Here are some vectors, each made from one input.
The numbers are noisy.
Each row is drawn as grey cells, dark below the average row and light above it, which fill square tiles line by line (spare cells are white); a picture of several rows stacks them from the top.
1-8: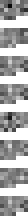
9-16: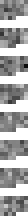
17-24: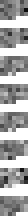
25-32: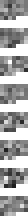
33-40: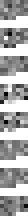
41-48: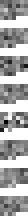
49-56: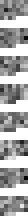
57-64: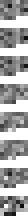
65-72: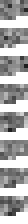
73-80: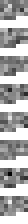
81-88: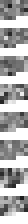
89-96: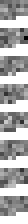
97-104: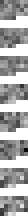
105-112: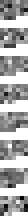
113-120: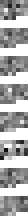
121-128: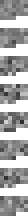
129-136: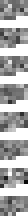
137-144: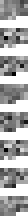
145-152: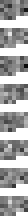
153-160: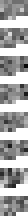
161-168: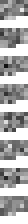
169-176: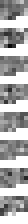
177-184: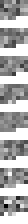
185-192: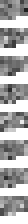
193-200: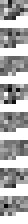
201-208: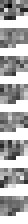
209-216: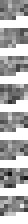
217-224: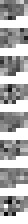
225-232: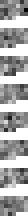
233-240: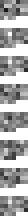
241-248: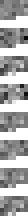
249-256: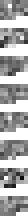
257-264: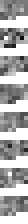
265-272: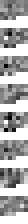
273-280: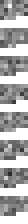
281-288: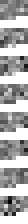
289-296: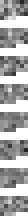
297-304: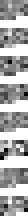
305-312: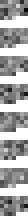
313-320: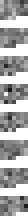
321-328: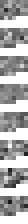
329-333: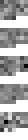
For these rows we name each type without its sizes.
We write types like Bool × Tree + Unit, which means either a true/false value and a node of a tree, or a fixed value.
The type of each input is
Tree + Unit.
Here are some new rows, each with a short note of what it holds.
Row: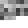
a fixed value
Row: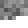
a node of a tree
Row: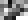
a fixed value
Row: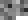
a node of a tree
